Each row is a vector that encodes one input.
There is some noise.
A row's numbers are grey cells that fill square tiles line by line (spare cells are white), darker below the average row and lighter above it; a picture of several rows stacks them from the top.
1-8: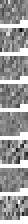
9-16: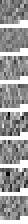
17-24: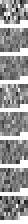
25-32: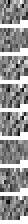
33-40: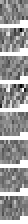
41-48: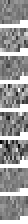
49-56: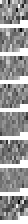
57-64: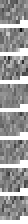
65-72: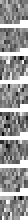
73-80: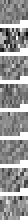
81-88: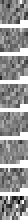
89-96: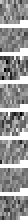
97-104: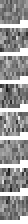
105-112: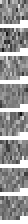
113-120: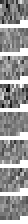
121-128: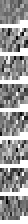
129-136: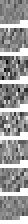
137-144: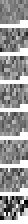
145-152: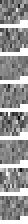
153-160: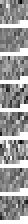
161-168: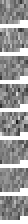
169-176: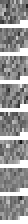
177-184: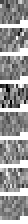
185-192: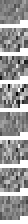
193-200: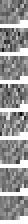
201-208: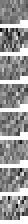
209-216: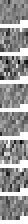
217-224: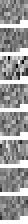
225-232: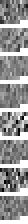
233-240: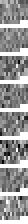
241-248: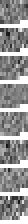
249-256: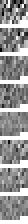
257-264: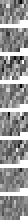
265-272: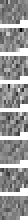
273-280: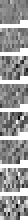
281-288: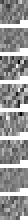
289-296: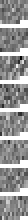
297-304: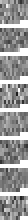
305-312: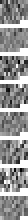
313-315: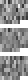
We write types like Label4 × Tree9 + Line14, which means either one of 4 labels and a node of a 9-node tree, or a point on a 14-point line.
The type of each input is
Bool × Circle19 + Label11.
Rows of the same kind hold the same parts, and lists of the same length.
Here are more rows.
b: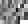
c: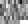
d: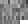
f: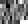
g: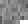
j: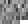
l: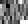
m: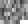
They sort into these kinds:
b, f, l, m
c, d, g, j

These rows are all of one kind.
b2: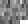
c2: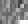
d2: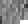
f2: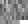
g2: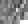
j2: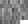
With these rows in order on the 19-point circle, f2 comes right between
d2 and g2.
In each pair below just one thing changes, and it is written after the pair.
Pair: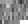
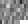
the place on the 19-point circle
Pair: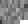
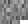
the true/false value
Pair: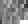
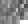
the true/false value
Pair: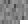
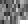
the place on the 19-point circle
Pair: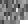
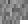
the place on the 19-point circle
